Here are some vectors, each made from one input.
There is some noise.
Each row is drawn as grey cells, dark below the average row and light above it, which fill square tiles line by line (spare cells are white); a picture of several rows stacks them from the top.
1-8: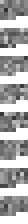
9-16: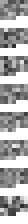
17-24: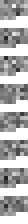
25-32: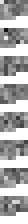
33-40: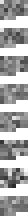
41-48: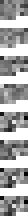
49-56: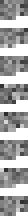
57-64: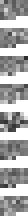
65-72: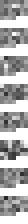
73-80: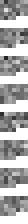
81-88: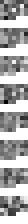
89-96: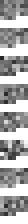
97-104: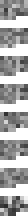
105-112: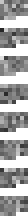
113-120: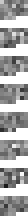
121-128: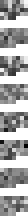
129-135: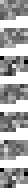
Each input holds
a list of up to three points on a 4-point line.
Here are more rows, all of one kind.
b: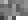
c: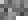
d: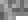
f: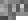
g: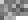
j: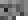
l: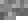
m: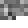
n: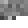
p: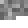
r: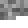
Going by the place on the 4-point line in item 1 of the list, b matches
j, m and n.
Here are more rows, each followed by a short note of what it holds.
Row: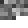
a list of one item
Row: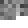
a list of one item
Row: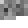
a list of two items
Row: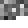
a list of three items
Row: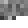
a list of two items
